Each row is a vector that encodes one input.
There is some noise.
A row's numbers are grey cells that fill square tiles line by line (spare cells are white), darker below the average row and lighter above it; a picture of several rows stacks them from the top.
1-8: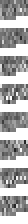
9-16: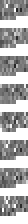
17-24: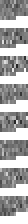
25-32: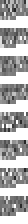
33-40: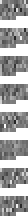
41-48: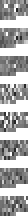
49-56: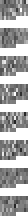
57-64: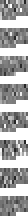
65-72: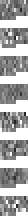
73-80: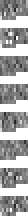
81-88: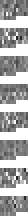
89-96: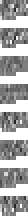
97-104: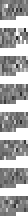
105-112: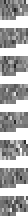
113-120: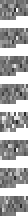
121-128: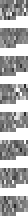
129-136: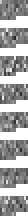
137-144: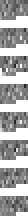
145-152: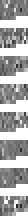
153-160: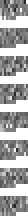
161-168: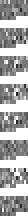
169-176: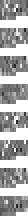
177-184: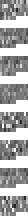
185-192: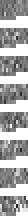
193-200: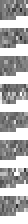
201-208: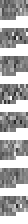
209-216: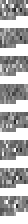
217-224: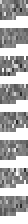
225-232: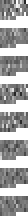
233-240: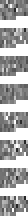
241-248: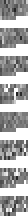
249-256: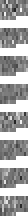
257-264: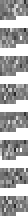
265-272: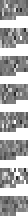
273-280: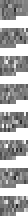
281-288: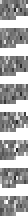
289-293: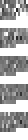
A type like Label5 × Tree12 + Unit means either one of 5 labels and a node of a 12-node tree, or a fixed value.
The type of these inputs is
List3(Circle6).
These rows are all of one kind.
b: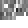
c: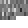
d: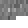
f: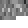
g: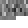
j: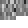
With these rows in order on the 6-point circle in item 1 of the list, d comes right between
b and c.
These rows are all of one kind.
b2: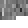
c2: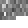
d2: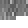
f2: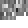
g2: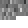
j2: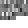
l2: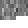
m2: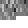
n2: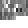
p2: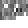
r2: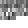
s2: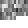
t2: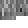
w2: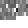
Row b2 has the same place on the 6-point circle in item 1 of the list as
g2, l2, s2 and t2.
